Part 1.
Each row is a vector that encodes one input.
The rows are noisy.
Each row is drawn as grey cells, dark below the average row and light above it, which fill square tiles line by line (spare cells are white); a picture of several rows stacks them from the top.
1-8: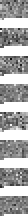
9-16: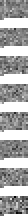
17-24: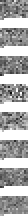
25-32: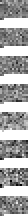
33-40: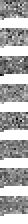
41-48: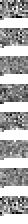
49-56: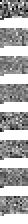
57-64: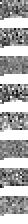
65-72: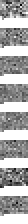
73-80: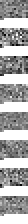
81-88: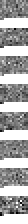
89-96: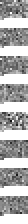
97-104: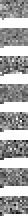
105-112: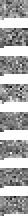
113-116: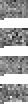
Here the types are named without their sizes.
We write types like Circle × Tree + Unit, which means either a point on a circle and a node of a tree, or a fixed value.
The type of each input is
Circle + Tree.
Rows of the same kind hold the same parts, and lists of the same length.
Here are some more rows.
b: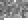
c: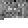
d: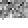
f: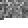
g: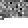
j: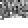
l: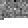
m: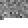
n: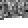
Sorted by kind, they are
b, f, j, n
c, d, g, l, m

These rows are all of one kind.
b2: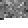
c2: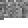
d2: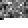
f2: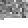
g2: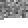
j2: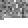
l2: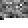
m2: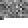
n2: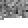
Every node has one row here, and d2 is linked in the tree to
g2.
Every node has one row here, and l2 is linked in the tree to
b2.
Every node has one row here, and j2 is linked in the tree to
b2, f2 and g2.
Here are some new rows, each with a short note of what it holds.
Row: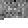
a point on a circle
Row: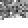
a node of a tree
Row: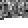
a node of a tree
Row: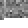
a point on a circle
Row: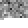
a point on a circle
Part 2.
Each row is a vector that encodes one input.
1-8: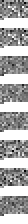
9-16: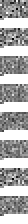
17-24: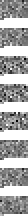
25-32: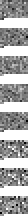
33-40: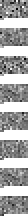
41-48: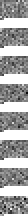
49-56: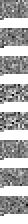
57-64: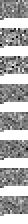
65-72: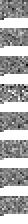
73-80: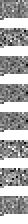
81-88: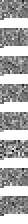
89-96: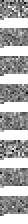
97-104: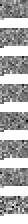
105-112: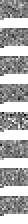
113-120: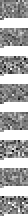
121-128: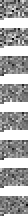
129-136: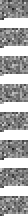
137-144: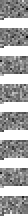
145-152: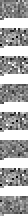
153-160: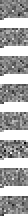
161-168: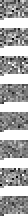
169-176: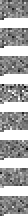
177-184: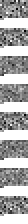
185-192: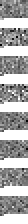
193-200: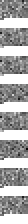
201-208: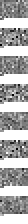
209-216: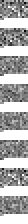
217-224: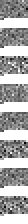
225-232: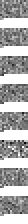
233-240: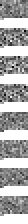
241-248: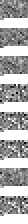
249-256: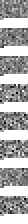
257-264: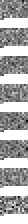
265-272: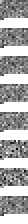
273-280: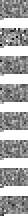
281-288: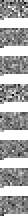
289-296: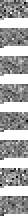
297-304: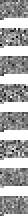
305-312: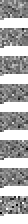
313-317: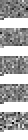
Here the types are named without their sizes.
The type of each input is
Label + Line.
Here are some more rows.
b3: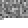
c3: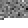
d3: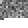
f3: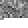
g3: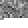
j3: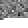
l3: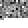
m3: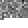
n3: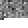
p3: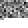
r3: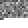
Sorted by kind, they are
b3, c3, d3, f3, g3, j3, m3, n3, r3
l3, p3

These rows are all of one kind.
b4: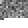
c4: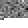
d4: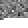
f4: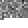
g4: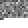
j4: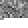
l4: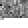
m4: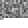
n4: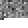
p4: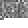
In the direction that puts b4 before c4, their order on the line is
b4, n4, f4, j4, l4, m4, p4, g4, d4, c4.
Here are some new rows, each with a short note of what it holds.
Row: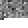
a point on a line
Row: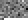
a point on a line
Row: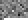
a point on a line
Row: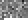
a point on a line
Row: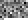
a label
